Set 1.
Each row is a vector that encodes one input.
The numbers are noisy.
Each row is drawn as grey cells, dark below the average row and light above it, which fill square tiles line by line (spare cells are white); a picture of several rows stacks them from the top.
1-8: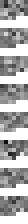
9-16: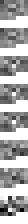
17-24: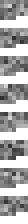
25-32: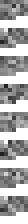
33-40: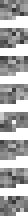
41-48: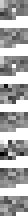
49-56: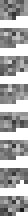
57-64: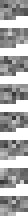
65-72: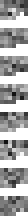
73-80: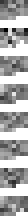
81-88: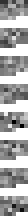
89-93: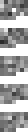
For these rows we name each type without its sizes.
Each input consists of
a point on a line.
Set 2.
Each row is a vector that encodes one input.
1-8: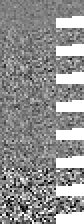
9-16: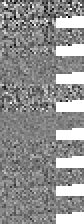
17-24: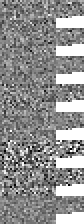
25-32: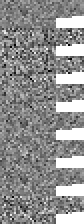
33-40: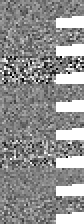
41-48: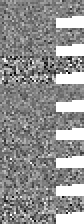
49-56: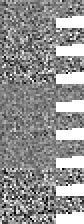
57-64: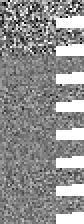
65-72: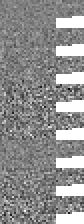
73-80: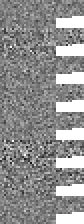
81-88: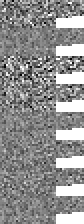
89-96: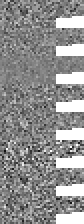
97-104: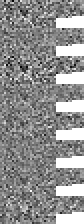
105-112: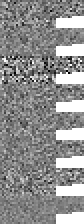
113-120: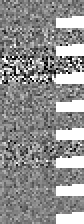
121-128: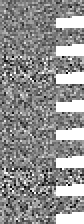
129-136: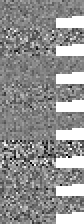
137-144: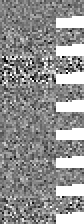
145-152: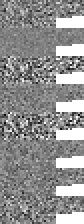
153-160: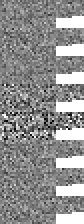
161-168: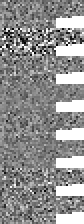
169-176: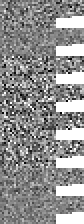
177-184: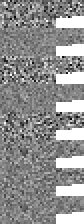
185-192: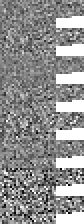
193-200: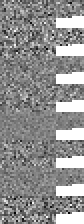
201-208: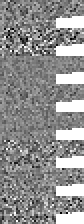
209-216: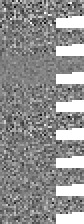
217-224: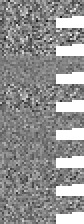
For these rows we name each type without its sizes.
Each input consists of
a point on a line.
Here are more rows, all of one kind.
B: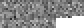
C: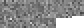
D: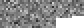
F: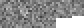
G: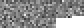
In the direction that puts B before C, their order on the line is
B, C, F, G, D.
